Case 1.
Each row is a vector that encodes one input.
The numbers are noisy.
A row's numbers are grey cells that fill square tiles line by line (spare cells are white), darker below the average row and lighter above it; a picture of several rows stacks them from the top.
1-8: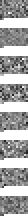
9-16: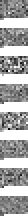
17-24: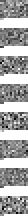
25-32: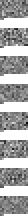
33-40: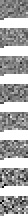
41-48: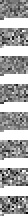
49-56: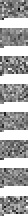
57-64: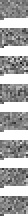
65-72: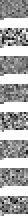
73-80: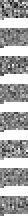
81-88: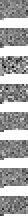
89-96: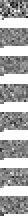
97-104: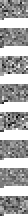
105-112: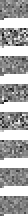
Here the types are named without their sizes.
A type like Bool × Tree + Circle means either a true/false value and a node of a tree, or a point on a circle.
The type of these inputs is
Circle + Label × (Tree + Unit).
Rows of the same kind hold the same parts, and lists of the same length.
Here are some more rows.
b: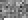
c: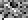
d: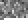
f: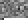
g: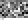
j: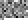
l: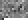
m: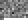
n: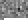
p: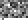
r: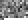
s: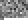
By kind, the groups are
b, f, l, m, n, r
c, g, j, p
d, s

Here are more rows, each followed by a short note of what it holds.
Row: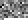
a point on a circle
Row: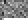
a label and a node of a tree
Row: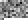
a point on a circle
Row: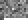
a label and a node of a tree
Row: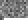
a label
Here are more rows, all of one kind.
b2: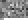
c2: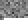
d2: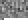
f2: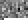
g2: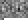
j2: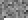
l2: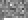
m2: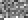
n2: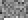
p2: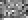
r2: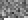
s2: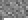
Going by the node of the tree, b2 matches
f2, l2, n2 and s2.
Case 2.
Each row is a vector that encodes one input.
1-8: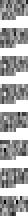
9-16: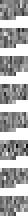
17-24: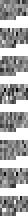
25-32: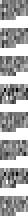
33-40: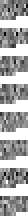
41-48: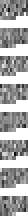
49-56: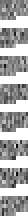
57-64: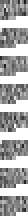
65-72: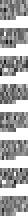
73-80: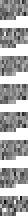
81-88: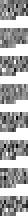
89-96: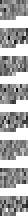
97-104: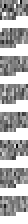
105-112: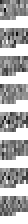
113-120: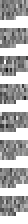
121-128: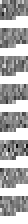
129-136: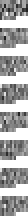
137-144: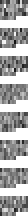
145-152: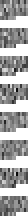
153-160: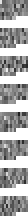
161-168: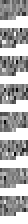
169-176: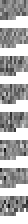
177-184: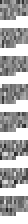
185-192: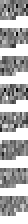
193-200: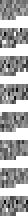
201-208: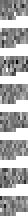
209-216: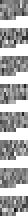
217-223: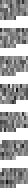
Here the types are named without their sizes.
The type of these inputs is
Bool × Bool × Bool × Tree + Line.
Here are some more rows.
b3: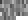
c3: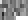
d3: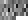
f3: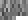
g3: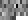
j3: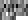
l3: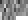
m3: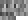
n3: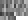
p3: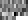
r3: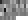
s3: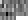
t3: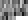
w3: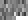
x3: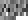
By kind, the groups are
b3, c3, f3, l3, m3, n3, r3, s3, t3, w3
d3, g3, j3, p3, x3

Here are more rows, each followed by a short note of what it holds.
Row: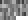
a node of a tree and three true/false values
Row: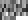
a point on a line
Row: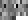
a point on a line
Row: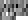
a point on a line
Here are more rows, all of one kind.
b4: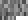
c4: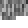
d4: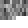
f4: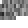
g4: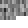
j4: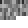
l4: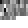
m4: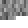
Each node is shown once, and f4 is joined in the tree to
b4 and j4.
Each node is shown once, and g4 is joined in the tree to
j4 and l4.
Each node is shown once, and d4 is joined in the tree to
j4.
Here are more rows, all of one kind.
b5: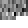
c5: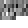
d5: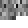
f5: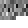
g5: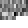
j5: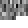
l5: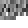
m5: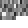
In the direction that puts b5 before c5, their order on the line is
d5, j5, m5, g5, b5, l5, f5, c5.
